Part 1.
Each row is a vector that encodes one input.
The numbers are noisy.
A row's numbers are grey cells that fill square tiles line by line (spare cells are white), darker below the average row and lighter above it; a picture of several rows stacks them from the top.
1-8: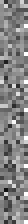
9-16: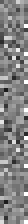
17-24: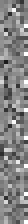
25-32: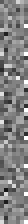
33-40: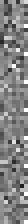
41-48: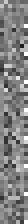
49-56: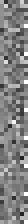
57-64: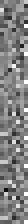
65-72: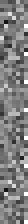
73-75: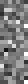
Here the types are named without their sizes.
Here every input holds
a label.
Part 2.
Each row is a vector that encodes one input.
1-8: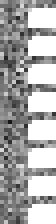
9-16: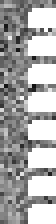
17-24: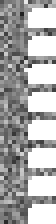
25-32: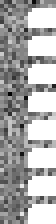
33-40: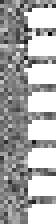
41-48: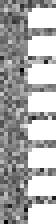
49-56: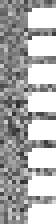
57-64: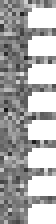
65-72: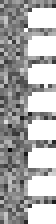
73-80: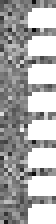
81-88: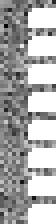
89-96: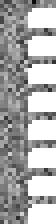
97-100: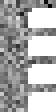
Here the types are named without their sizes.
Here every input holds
a label.
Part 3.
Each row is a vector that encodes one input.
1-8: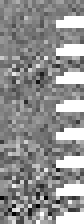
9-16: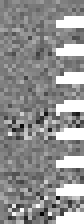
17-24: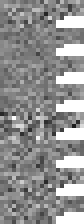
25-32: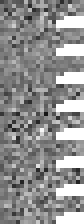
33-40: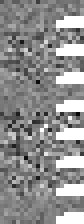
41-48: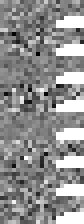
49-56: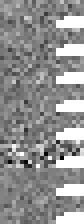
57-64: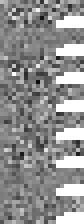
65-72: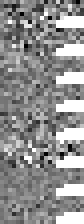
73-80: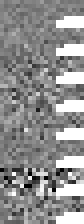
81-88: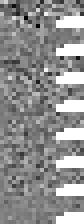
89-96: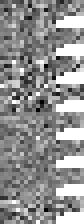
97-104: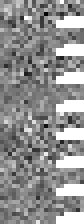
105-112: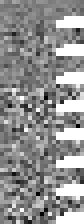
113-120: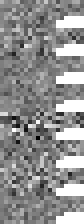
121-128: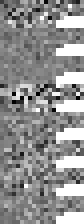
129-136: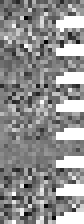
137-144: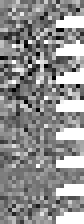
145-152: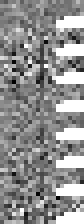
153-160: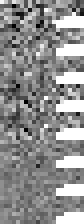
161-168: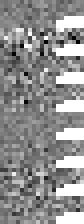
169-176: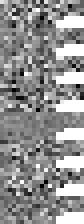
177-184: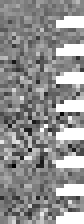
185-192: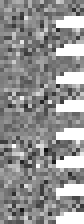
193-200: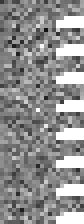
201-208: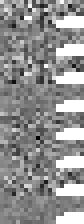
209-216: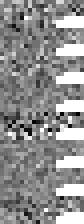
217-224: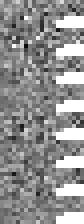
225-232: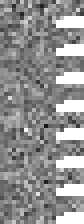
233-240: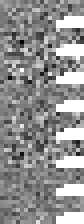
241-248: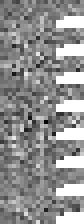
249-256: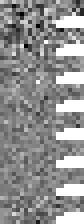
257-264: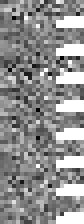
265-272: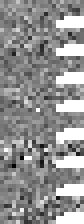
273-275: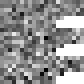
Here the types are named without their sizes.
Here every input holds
either a point on a circle, or a fixed value.
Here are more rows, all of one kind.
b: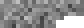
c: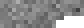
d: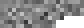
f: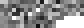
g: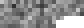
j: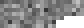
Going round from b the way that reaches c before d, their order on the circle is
b, c, d, f, g, j.
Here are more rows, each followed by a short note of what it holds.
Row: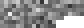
a fixed value
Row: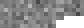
a point on a circle
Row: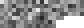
a point on a circle
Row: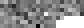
a point on a circle
